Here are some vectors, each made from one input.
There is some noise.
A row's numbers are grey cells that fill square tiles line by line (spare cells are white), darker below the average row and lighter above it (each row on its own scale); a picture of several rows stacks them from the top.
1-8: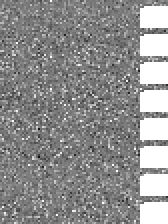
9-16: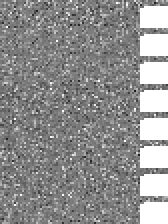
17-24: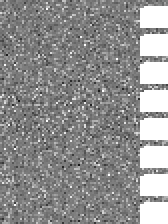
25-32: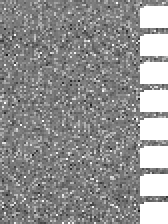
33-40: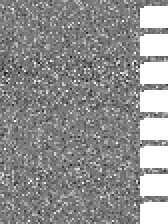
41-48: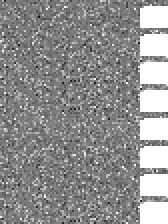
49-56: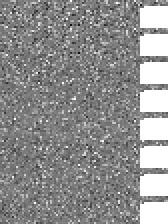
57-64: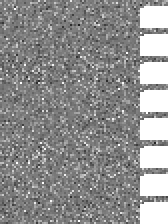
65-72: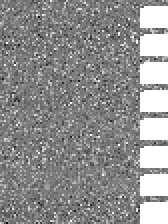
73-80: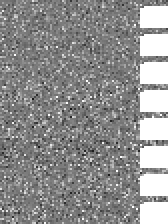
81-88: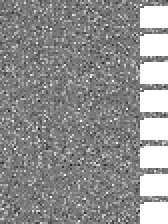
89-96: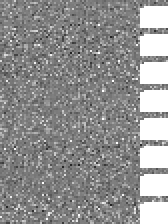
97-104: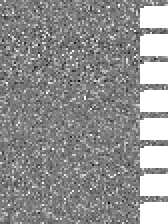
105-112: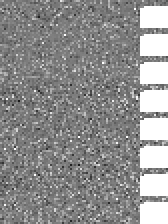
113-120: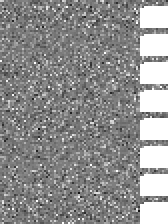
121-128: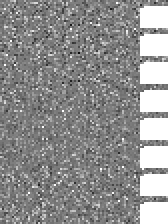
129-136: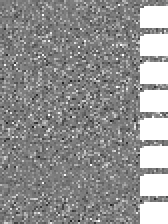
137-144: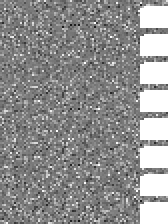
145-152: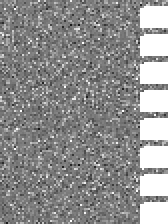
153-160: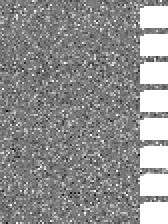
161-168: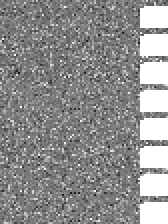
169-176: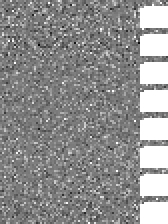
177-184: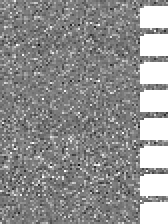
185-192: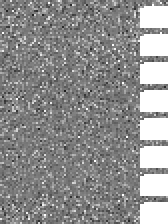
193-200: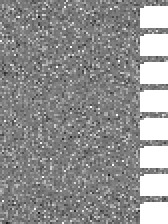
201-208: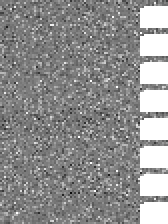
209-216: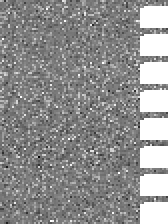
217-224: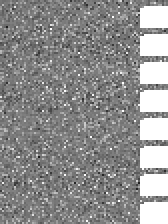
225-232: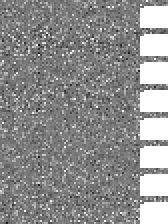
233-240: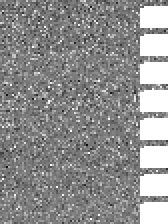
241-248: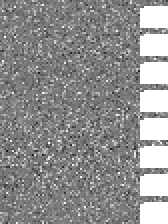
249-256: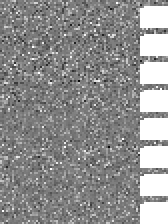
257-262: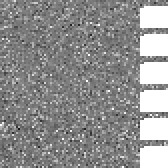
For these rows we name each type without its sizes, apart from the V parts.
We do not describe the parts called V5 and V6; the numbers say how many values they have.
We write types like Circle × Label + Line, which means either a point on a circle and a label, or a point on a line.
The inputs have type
(Circle + Unit) × V5 × V6 + Tree + Unit.
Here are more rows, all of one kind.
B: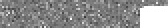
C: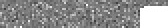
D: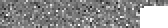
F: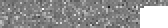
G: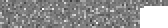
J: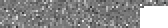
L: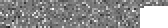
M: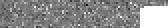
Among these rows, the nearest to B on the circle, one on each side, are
C and L.
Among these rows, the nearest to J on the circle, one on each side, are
D and M.
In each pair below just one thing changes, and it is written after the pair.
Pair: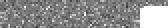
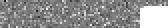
the place on the circle
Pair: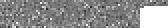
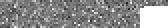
the value of V5
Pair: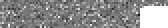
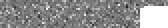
the value of V5
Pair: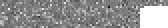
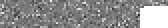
the value of V5
